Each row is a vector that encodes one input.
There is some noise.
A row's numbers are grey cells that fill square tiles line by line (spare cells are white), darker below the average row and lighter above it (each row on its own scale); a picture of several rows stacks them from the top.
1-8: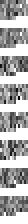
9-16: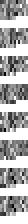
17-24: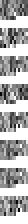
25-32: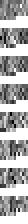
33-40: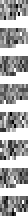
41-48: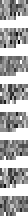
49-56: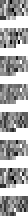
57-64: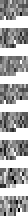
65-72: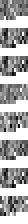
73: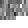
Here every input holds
either a point on a 5-point line, or a point on a 6-point line.
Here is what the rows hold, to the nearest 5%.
About 40% of them hold a point on a 5-point line. The rest hold a point on a 6-point line.
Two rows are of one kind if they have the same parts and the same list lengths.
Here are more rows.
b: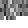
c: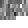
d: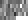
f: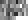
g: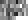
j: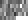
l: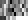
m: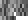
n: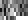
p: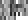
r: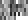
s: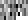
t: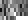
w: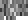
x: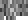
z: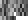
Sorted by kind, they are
b, m, n, t, w, x, z
c, d, f, g, j, l, p, r, s

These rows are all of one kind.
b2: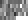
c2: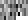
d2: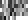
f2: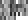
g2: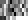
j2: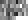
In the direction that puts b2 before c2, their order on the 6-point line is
j2, b2, g2, d2, f2, c2.
